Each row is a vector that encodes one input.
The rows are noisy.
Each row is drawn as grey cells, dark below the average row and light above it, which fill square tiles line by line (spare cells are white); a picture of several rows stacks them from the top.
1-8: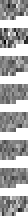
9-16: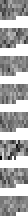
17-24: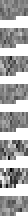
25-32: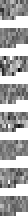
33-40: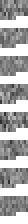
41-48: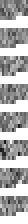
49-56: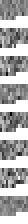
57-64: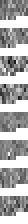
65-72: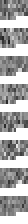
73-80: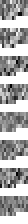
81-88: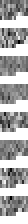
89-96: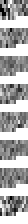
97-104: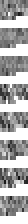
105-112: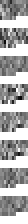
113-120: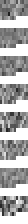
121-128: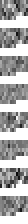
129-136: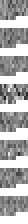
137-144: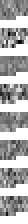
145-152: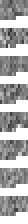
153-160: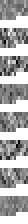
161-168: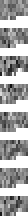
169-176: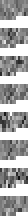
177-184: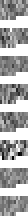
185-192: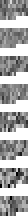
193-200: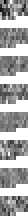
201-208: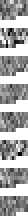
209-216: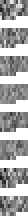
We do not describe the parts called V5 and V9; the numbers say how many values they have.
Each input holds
three true/false values and a value of V9, together with either a point on an 8-point line, or a value of V5.
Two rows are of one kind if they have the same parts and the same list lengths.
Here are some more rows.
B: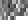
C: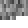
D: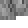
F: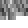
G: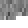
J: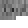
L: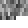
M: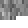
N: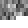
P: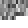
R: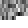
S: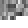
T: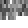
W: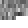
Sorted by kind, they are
B, C, D, G, J, L, N, P, R, W
F, M, S, T

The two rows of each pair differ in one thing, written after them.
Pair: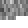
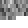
the value of V9
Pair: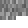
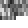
the value of V9
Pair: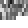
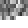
one of the three true/false values
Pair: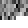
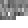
the value of V5
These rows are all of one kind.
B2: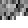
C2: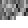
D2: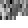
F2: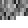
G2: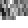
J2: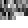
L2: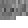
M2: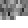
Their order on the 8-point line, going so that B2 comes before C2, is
L2, J2, F2, B2, D2, C2, M2, G2.
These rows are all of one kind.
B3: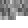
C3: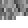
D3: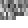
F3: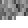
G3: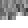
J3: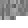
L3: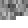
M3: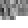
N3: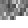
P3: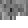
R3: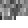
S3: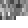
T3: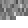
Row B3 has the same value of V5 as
D3, F3 and J3.
